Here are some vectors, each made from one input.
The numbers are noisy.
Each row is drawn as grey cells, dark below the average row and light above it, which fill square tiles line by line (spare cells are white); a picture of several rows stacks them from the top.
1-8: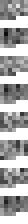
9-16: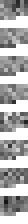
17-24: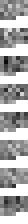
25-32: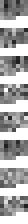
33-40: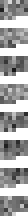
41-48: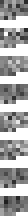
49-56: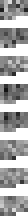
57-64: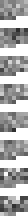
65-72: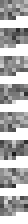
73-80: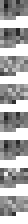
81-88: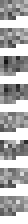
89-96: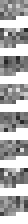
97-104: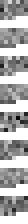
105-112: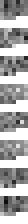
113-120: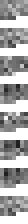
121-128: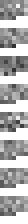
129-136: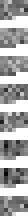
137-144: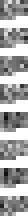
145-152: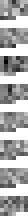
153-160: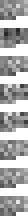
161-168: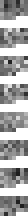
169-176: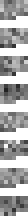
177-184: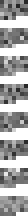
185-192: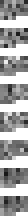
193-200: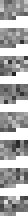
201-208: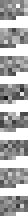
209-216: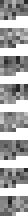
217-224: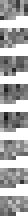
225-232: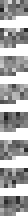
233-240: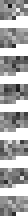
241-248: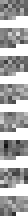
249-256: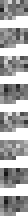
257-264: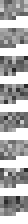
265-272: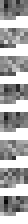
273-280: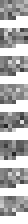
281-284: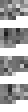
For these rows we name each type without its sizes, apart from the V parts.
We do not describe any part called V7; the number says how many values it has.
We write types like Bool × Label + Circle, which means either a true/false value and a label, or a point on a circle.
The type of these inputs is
Bool × V7 + Circle + Unit.
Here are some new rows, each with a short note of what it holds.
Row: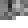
a fixed value
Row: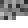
a point on a circle
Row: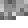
a true/false value and a value of V7
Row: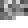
a point on a circle
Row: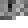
a fixed value
